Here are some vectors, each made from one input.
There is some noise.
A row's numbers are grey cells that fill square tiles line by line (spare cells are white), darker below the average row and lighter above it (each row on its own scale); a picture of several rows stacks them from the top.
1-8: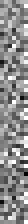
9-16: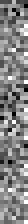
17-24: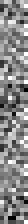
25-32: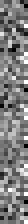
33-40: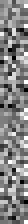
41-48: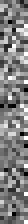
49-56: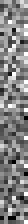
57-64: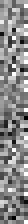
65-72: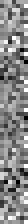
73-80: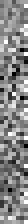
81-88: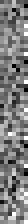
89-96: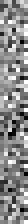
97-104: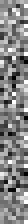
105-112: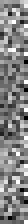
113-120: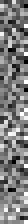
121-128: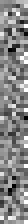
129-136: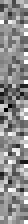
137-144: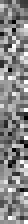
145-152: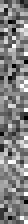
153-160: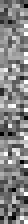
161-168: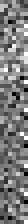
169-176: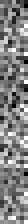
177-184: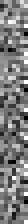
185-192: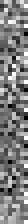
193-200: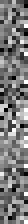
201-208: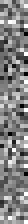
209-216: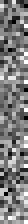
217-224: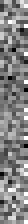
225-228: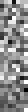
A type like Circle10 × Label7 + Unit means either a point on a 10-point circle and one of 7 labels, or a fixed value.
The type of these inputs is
List2(Circle6).
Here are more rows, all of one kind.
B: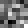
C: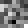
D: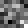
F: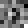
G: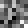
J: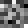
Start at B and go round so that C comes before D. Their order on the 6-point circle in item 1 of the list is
B, F, G, J, C, D.
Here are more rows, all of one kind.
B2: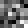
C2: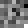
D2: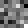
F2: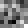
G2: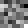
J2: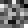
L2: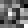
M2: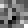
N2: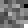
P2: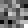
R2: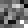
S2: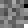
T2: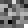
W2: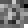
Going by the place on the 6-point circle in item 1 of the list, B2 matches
L2, N2 and P2.
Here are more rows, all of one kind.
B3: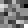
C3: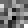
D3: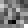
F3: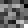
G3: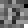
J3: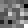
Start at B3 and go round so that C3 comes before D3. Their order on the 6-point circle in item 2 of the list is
B3, J3, C3, D3, G3, F3.
